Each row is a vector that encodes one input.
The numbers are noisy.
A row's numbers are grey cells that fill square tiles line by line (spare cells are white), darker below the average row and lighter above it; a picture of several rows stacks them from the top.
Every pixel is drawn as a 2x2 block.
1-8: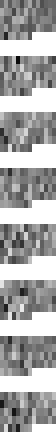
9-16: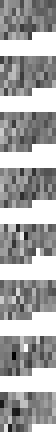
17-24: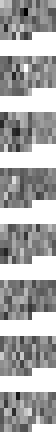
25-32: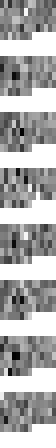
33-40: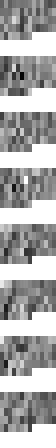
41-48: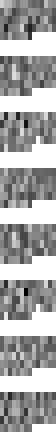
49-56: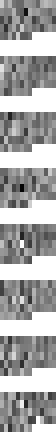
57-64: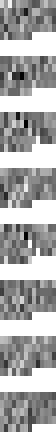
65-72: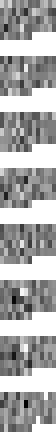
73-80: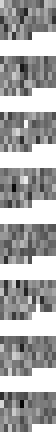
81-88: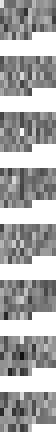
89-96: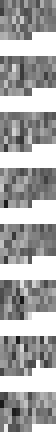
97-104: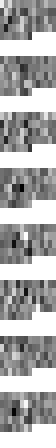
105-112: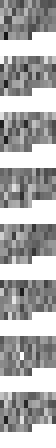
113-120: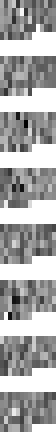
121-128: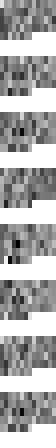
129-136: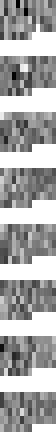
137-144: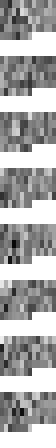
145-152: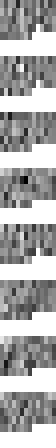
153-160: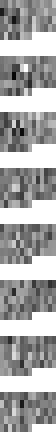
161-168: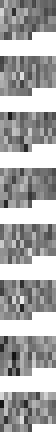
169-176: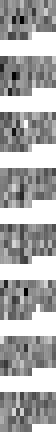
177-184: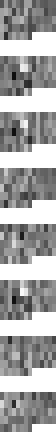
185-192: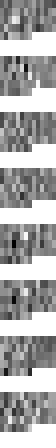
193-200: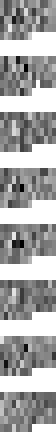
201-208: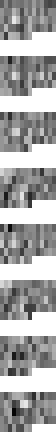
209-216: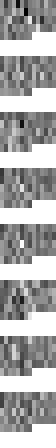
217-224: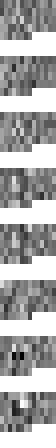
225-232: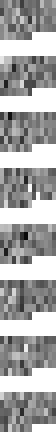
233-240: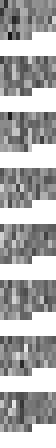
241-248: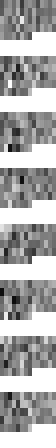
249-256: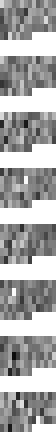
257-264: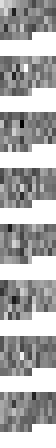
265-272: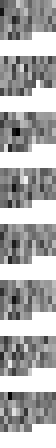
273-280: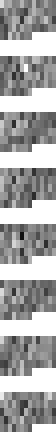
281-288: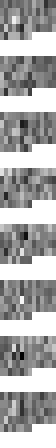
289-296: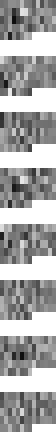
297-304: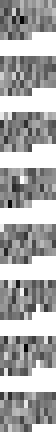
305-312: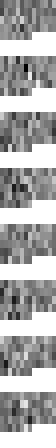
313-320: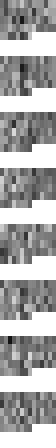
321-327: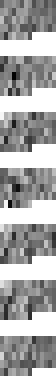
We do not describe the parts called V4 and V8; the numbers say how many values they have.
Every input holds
a value of V4, together with either a point on a 5-point line and a true/false value, or a value of V8.
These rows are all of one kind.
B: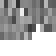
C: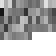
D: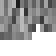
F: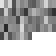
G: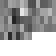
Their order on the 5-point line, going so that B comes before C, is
D, B, C, G, F.
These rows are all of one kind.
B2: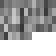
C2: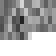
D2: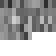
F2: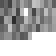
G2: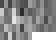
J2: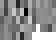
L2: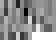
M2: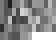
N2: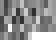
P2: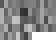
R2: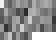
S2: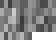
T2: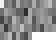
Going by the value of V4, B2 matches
D2, G2, P2 and S2.
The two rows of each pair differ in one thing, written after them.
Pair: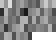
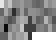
the true/false value
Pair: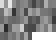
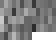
the value of V4
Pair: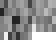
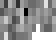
the value of V4
